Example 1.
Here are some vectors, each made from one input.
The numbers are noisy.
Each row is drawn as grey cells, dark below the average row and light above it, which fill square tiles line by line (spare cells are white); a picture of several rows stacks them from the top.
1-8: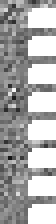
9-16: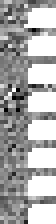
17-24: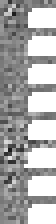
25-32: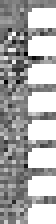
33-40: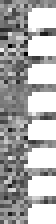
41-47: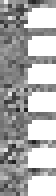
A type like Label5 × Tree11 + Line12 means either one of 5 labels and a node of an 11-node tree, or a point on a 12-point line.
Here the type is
Tree9 + Unit.
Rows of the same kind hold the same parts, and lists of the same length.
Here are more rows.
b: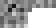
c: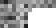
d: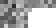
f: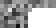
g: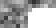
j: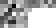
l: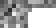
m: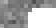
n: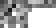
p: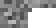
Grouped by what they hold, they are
b, l, m, n, p
c, d, f, g, j

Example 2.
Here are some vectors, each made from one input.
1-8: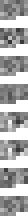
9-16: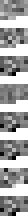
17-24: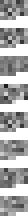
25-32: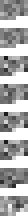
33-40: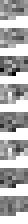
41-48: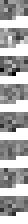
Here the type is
Tree9.
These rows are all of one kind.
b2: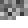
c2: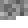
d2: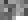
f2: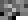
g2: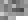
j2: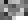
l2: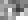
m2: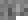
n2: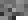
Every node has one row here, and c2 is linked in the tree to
b2, g2 and m2.
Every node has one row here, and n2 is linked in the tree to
f2 and m2.
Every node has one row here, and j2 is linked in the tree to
d2.
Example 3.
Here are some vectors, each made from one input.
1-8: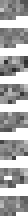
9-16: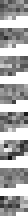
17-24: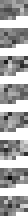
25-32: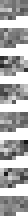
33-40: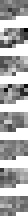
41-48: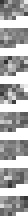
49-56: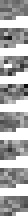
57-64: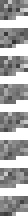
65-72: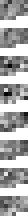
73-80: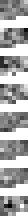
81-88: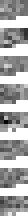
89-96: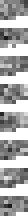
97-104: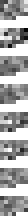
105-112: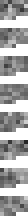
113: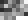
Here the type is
Line14.
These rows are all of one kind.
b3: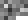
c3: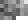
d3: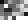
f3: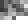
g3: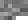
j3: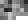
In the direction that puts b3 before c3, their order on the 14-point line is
f3, j3, g3, d3, b3, c3.
